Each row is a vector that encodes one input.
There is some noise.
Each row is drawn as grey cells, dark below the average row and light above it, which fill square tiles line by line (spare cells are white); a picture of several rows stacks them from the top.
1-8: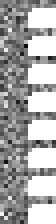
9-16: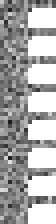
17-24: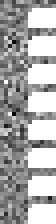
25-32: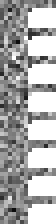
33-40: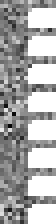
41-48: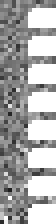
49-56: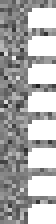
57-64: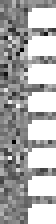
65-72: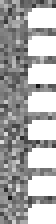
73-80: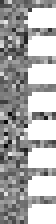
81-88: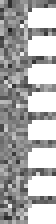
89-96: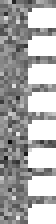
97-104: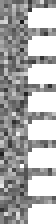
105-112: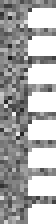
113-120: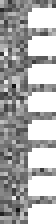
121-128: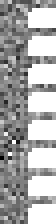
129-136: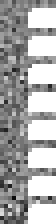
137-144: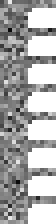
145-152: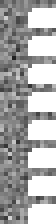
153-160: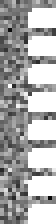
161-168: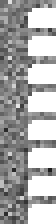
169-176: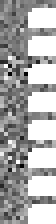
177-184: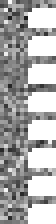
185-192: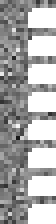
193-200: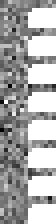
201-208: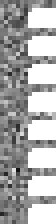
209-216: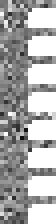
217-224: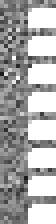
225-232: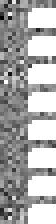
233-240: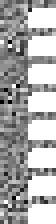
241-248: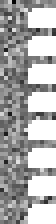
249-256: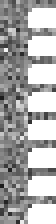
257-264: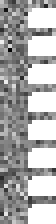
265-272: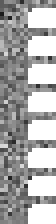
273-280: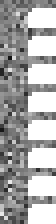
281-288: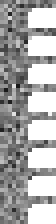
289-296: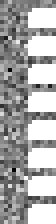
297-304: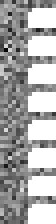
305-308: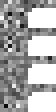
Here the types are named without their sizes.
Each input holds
two labels, together with either a label, or a point on a line.
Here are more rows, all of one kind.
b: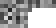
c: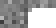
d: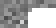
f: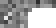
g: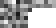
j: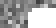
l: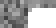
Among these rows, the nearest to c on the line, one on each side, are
d and j.
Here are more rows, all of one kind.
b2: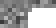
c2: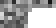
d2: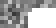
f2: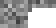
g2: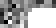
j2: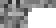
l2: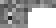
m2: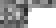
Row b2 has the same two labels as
d2 and g2.
